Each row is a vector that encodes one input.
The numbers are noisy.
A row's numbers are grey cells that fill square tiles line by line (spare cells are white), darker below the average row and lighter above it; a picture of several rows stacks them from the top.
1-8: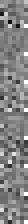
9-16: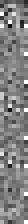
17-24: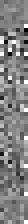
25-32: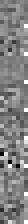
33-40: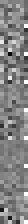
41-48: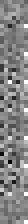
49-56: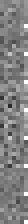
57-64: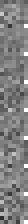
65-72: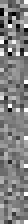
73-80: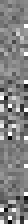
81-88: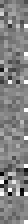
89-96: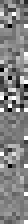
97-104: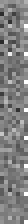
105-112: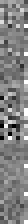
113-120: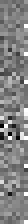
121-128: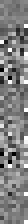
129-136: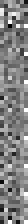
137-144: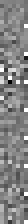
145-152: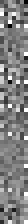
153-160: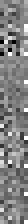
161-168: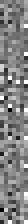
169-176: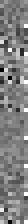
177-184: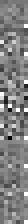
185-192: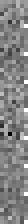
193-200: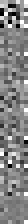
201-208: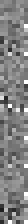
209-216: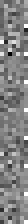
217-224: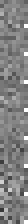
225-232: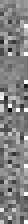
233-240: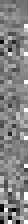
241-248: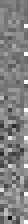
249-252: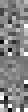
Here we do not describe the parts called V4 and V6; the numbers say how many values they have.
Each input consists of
a point on a 5-point line, a true/false value, a value of V4 and a value of V6, together with either a fixed value, or a node of a 9-node tree.
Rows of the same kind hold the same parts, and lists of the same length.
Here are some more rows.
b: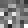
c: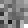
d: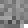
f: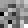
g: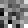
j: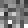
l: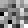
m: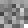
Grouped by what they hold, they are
b, d, f, l, m
c, g, j

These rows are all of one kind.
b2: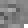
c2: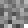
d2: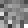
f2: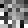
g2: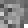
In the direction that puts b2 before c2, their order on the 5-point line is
f2, d2, g2, b2, c2.
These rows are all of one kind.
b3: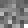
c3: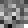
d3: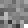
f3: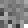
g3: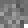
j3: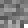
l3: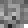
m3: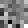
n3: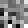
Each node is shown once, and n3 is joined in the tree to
f3 and l3.
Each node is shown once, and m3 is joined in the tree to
g3.
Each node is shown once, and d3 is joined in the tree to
b3 and f3.
